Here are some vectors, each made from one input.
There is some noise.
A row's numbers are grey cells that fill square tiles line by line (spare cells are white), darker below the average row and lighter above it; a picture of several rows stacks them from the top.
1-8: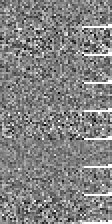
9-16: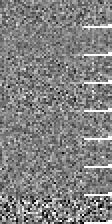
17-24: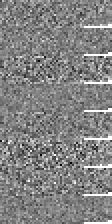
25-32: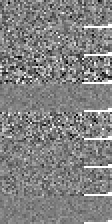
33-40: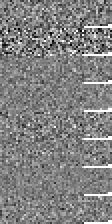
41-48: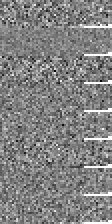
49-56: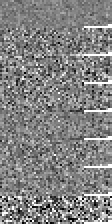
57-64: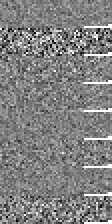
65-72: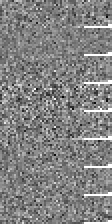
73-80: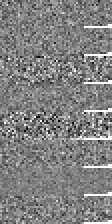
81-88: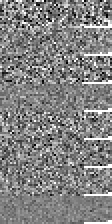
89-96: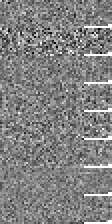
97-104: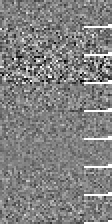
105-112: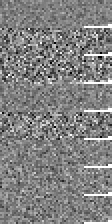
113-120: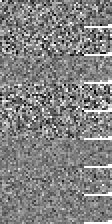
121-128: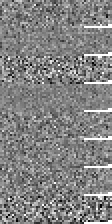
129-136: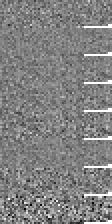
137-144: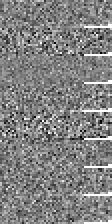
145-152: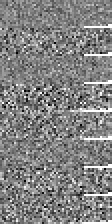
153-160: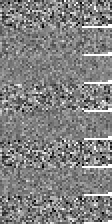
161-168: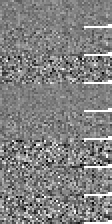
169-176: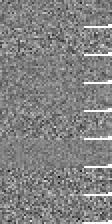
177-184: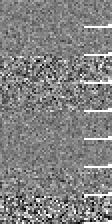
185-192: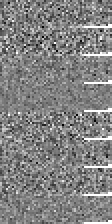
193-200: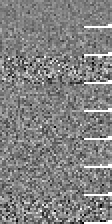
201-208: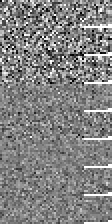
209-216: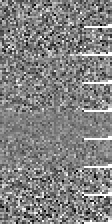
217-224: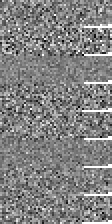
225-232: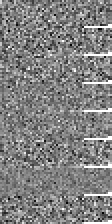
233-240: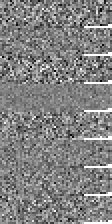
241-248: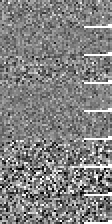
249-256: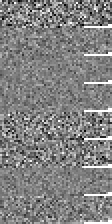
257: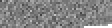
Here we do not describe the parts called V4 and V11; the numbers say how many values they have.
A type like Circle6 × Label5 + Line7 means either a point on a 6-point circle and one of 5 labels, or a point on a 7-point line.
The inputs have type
(Line5 + V11) × V4 + Tree12.
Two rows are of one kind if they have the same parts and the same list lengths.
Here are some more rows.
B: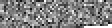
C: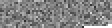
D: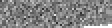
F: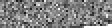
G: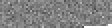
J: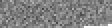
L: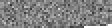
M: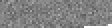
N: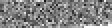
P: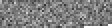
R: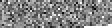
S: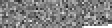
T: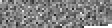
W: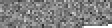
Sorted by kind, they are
B, P, T, W
C, D, G, J, L, M, N, S
F, R

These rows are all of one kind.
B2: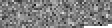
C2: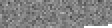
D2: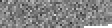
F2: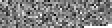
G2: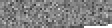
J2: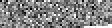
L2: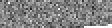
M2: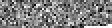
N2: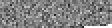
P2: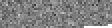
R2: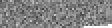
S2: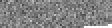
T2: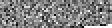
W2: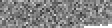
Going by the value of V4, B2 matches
C2, N2 and S2.
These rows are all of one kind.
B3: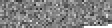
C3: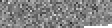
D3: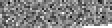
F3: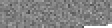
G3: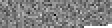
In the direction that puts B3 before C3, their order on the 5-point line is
B3, G3, D3, C3, F3.
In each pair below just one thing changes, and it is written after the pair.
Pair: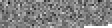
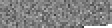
the value of V4
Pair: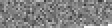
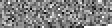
the value of V11
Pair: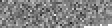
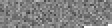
the value of V11
